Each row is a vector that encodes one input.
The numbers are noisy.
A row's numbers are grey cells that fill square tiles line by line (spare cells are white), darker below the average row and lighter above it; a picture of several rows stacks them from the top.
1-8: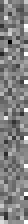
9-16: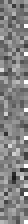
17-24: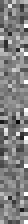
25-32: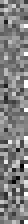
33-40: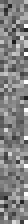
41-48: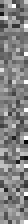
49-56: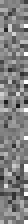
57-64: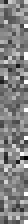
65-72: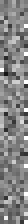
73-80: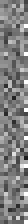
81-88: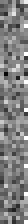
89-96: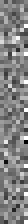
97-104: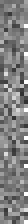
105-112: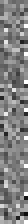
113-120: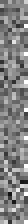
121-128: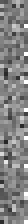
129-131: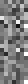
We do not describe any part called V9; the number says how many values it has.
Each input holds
a value of V9, together with either one of 5 labels, or a point on a 7-point line.
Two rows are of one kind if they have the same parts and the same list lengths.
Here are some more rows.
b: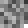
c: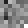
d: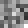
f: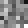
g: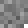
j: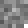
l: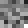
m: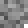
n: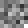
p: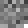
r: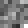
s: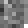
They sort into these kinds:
b, c, d, g, j, m
f, l, n, p, r, s

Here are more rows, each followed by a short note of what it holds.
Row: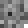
a point on a 7-point line and a value of V9
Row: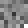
a point on a 7-point line and a value of V9
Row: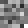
one of 5 labels and a value of V9
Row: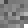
a point on a 7-point line and a value of V9
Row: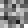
one of 5 labels and a value of V9
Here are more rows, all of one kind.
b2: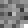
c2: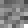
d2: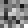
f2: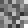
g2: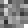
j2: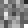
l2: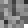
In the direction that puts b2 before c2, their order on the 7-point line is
g2, f2, b2, d2, l2, c2, j2.
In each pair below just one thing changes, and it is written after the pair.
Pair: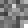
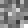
the value of V9
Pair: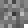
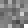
the label
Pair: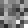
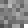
the label
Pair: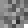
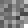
the value of V9
